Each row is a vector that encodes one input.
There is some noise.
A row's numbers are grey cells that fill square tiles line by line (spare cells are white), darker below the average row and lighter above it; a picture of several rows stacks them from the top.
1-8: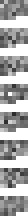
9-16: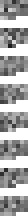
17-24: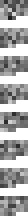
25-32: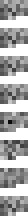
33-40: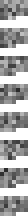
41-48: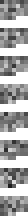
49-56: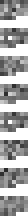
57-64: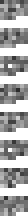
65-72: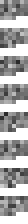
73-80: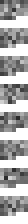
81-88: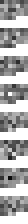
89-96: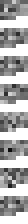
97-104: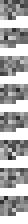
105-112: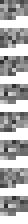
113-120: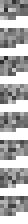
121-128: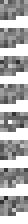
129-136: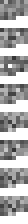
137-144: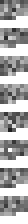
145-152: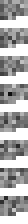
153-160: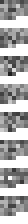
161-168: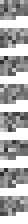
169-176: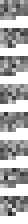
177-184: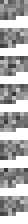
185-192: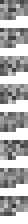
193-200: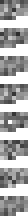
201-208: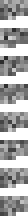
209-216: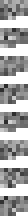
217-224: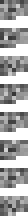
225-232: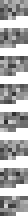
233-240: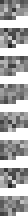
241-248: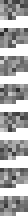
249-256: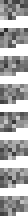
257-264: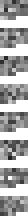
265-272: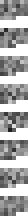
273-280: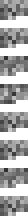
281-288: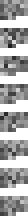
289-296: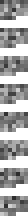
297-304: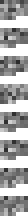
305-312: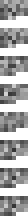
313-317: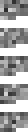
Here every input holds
four true/false values.
